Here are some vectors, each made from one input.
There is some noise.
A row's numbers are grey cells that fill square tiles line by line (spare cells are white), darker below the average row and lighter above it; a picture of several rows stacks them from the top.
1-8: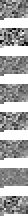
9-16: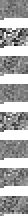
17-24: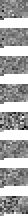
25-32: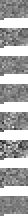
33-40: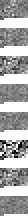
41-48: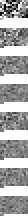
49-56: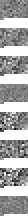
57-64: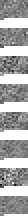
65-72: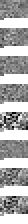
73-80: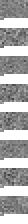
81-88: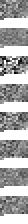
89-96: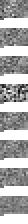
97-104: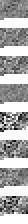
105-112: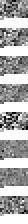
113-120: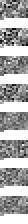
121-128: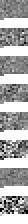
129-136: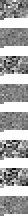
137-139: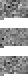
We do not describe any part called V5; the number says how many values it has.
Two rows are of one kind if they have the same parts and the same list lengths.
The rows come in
4 kinds.
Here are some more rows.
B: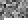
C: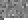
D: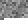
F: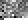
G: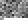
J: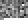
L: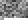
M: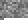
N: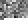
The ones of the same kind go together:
B, C, F
D, M
G, L, N
J

